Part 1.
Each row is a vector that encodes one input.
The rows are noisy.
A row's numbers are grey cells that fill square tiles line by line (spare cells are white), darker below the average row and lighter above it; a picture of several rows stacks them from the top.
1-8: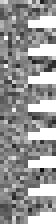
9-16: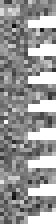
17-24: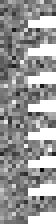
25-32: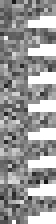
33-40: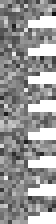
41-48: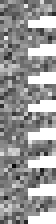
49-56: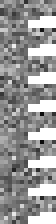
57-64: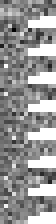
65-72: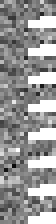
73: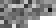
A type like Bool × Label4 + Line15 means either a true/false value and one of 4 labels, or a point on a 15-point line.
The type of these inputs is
Bool × Label5.
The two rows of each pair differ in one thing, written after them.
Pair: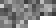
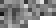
the true/false value
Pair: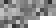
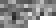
the label
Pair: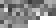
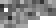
the true/false value
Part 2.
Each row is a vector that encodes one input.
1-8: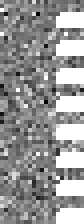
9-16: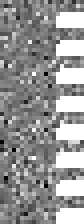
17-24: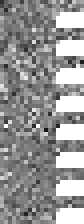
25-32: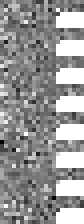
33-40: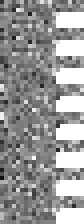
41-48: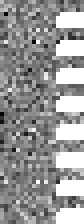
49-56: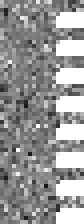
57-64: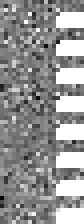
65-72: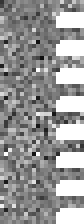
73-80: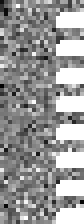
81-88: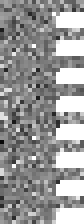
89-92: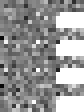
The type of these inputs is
Bool × Label8.
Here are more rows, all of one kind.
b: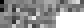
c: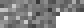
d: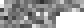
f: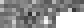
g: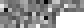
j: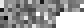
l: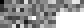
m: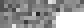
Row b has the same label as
l and m.
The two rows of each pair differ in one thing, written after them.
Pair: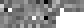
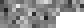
the label
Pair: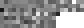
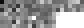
the label
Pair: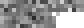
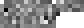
the label
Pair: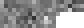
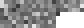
the label
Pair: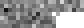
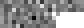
the true/false value
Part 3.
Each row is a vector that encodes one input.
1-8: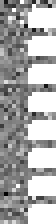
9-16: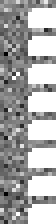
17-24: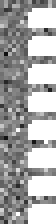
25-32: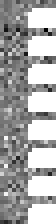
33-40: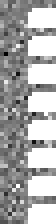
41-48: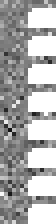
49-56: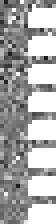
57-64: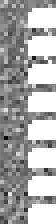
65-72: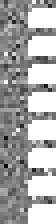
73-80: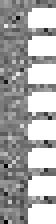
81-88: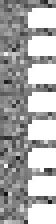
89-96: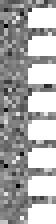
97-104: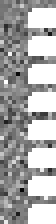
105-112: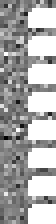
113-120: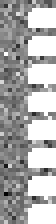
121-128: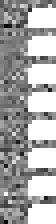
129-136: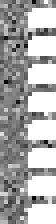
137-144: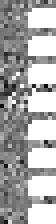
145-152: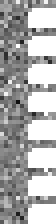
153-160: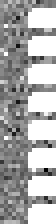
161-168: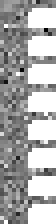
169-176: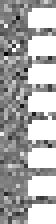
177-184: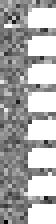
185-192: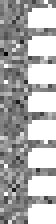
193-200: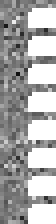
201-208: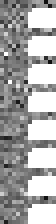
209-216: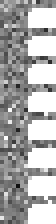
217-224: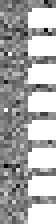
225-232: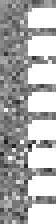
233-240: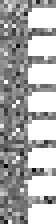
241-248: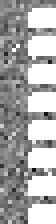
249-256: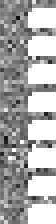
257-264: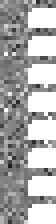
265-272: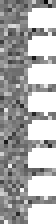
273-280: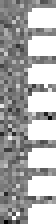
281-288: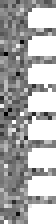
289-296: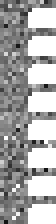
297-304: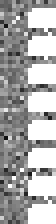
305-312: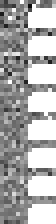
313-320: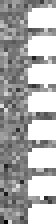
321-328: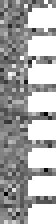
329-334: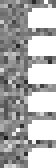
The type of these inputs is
List2(Line4).
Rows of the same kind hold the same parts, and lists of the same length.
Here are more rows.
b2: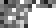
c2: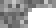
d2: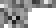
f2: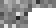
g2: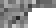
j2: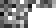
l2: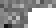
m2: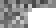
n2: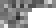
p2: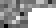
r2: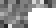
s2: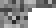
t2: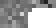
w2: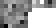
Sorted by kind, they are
b2, j2
c2, l2, m2, p2
d2, f2, g2, n2, r2, s2, t2, w2

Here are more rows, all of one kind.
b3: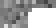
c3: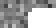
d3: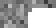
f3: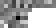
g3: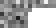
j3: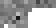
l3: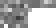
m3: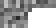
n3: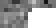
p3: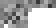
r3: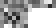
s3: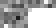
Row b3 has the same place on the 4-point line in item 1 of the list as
j3, m3 and p3.
